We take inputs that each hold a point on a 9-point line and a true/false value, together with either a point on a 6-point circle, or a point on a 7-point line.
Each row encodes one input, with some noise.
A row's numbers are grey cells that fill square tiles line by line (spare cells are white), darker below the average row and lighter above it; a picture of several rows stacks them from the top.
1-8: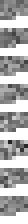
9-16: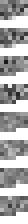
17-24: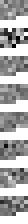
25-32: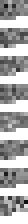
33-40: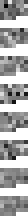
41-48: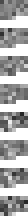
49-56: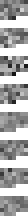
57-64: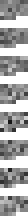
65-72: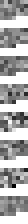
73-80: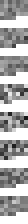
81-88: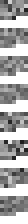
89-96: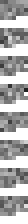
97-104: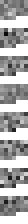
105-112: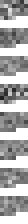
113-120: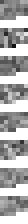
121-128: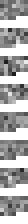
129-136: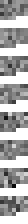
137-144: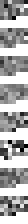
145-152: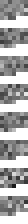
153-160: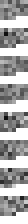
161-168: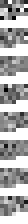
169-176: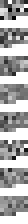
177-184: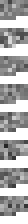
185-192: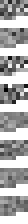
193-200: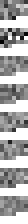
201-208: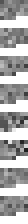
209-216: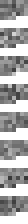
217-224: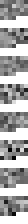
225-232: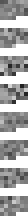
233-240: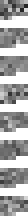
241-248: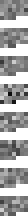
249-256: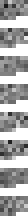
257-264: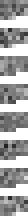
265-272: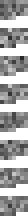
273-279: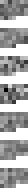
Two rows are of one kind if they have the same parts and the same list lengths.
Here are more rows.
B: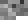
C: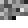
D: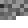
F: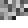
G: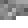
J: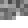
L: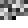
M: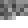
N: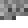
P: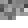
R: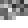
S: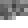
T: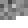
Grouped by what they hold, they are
B, F, G, J, N, R
C, D, L, M, P, S, T

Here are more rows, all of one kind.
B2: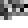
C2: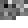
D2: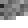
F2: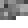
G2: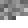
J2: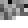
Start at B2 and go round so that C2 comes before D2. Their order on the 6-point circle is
B2, C2, F2, G2, J2, D2.
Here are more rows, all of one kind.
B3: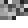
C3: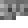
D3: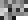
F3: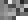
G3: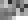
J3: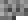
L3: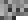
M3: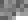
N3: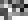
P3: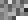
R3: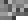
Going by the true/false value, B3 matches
D3, G3, L3 and M3.
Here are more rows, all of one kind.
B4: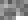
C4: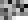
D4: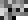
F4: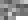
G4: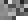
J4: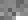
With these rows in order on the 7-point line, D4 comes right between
B4 and C4.
